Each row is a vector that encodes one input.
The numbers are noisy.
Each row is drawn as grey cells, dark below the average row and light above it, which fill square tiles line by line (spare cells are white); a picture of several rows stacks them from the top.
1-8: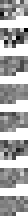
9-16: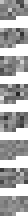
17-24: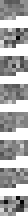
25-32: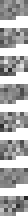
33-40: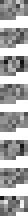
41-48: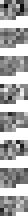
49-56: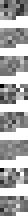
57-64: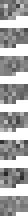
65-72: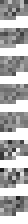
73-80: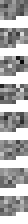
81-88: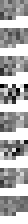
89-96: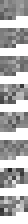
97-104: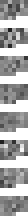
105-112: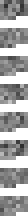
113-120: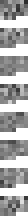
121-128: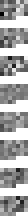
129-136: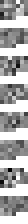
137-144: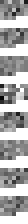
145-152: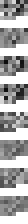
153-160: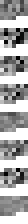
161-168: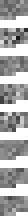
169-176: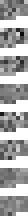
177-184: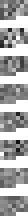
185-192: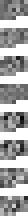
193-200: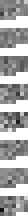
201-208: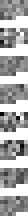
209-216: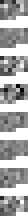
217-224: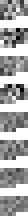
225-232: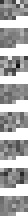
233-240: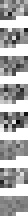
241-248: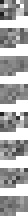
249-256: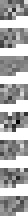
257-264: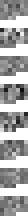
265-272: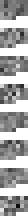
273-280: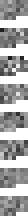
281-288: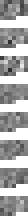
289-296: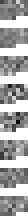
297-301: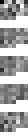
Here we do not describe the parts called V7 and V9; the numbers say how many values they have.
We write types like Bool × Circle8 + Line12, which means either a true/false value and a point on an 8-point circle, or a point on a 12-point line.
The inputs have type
Bool × (Line8 + V7) + Circle10 + V9.
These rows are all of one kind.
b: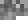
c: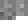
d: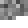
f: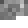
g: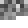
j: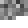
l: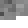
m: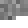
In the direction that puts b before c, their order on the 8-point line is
f, b, m, g, j, d, l, c.
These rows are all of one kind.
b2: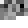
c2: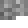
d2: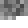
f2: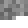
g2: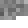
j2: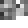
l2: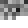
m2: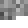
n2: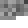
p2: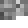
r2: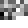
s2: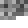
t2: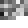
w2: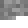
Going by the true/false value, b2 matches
d2, g2, l2 and t2.
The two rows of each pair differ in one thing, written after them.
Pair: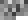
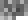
the true/false value
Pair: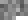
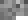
the value of V7
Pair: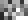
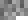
the true/false value
